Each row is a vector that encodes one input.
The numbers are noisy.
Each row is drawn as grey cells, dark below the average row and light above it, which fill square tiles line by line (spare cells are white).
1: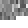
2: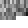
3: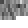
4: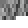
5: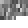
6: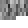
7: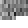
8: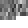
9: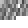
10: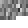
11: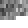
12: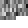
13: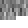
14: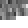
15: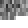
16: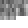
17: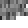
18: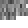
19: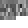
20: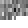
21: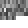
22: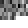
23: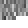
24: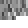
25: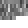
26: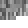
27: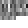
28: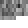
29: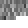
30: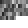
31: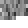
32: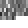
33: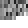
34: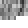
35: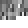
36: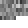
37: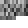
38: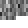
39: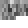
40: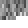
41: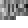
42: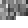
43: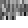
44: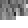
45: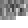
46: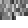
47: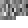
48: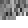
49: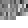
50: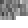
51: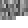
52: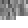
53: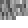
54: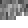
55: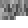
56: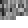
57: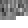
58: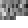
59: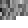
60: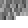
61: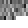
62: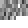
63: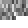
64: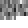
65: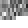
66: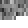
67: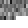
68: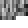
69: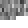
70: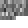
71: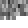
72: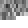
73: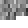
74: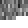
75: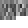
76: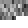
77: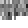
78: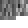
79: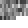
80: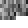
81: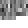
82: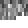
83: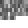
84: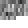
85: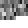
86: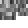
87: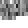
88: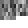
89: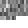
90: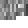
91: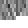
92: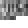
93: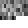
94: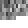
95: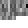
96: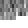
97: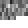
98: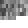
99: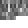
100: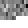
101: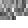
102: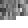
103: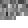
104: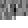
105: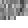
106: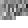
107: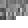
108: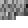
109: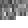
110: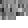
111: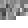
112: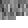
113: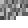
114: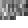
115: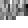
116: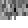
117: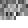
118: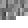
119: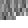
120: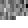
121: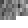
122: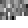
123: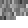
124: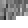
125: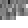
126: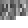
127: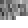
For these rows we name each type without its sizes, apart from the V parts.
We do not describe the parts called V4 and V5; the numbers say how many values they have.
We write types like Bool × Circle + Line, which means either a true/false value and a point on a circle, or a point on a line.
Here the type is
(Bool × V5 + Line) × V4.
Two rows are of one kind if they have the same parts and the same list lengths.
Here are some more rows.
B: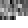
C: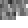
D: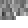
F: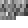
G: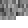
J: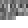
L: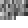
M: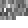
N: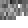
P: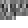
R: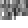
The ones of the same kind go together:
B, C, M, N
D, F, G, J, L, P, R

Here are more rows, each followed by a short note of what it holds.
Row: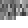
a point on a line and a value of V4
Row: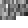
a true/false value, a value of V4 and a value of V5
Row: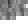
a true/false value, a value of V4 and a value of V5
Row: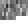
a point on a line and a value of V4
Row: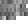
a true/false value, a value of V4 and a value of V5
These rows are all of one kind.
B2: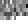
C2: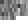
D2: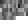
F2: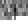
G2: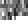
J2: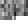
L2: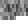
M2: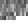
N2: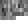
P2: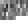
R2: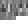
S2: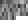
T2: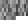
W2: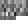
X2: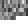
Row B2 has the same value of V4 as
D2, F2, N2 and R2.
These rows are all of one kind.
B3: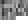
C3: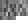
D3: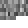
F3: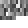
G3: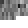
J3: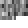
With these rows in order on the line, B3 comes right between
D3 and G3.
